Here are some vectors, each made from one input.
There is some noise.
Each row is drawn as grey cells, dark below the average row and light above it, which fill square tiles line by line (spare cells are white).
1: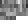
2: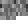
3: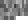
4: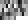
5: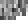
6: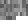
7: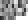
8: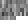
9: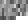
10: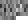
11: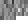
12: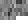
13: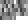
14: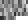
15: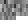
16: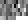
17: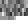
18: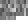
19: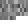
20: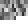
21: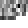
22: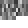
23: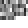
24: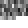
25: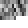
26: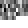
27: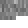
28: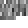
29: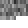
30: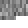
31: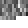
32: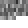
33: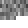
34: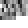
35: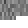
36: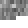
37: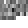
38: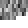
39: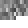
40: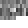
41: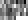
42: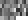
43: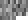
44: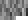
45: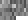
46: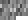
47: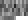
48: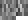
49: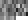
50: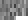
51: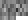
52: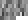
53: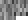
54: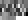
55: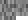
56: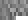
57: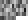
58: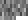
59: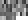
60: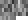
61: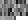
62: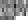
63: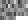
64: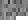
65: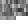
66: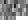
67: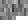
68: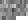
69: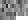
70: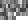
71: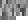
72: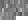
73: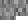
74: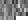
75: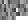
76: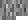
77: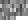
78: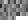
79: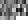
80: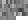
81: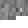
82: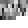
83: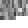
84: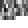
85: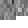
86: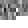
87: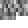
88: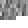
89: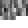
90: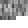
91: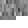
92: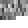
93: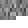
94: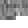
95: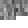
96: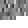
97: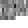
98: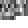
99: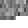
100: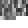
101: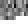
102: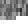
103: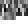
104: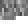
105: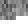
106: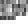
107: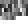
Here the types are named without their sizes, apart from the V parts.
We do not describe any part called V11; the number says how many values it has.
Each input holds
a value of V11, together with either a label, or a node of a tree.
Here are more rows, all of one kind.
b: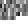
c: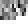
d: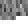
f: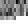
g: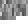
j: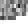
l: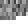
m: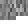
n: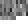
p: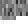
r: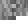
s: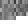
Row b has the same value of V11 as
d, f and n.
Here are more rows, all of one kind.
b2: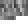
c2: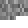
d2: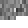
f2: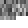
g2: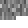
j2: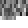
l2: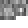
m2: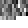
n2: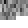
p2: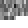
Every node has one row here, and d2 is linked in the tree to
g2.
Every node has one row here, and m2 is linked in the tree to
f2.
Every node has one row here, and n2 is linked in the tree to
p2.
